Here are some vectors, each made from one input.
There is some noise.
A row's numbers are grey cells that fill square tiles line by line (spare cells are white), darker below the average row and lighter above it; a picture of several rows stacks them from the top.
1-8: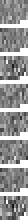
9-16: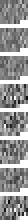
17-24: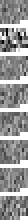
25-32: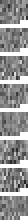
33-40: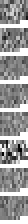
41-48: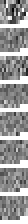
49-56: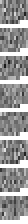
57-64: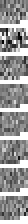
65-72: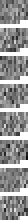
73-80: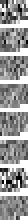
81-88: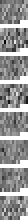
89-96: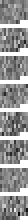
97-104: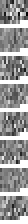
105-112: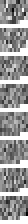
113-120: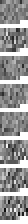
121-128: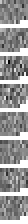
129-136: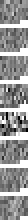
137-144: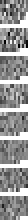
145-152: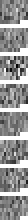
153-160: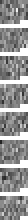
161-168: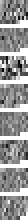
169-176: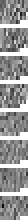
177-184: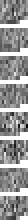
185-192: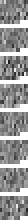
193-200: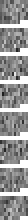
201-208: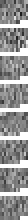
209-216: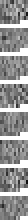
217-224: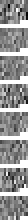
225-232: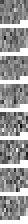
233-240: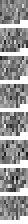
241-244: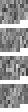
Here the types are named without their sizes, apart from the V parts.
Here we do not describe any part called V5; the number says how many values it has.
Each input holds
a list of items, each a point on a line and a value of V5.
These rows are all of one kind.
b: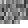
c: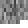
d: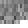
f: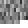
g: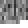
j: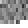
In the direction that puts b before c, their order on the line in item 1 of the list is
b, d, j, c, f, g.
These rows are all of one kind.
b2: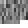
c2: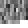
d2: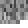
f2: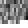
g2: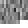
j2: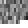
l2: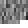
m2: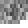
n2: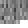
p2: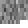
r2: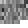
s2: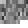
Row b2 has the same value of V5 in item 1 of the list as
l2, r2 and s2.
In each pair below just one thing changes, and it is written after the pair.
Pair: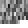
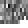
the value of V5 in item 1 of the list
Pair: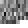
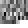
the value of V5 in item 1 of the list
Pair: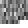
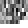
the place on the line in item 1 of the list
